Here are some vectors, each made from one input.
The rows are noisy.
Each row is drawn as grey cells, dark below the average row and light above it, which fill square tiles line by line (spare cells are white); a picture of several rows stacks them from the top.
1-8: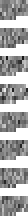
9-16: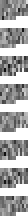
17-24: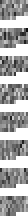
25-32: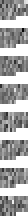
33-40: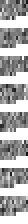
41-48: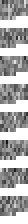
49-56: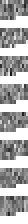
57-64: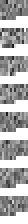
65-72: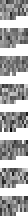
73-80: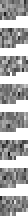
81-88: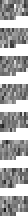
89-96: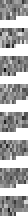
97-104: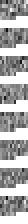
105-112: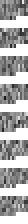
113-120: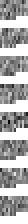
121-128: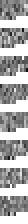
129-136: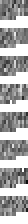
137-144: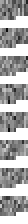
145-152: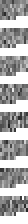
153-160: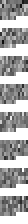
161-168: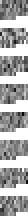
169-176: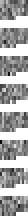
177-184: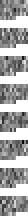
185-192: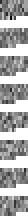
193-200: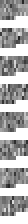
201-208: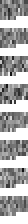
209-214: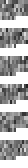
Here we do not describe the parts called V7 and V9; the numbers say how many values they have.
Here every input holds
either a point on each of two 6-point circles and a true/false value, or a value of V7 and a value of V9.
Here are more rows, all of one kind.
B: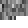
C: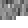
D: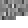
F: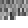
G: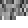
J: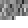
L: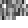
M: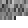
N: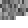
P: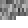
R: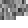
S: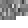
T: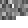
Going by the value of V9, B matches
C and G.
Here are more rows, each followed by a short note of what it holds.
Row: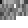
a point on each of two 6-point circles and a true/false value
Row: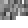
a point on each of two 6-point circles and a true/false value
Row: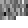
a point on each of two 6-point circles and a true/false value
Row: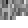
a value of V7 and a value of V9
